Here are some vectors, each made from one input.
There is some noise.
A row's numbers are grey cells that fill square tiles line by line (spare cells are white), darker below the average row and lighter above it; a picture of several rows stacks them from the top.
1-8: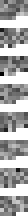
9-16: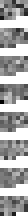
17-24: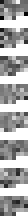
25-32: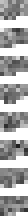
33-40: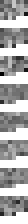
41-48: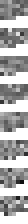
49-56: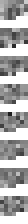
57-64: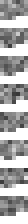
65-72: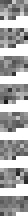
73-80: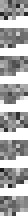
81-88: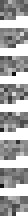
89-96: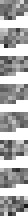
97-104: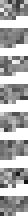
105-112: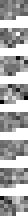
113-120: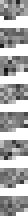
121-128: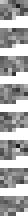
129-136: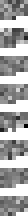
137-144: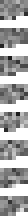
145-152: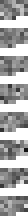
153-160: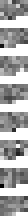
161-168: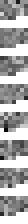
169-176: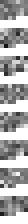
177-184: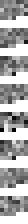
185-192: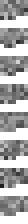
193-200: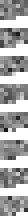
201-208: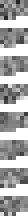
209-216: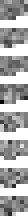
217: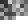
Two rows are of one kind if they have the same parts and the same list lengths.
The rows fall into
2 kinds.
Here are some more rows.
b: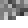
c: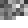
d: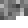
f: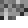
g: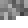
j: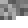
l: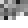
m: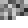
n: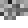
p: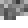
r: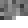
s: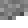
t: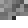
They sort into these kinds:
b, c, f, g, j, m, r, s
d, l, n, p, t

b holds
a point on each of two 8-point lines.
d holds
a point on an 8-point line and three true/false values.
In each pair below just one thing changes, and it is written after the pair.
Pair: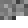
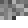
one of the three true/false values
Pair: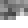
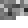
one of the three true/false values
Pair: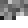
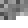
one of the three true/false values
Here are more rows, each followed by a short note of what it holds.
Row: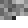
a point on an 8-point line and three true/false values
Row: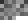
a point on each of two 8-point lines
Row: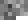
a point on an 8-point line and three true/false values
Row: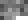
a point on each of two 8-point lines
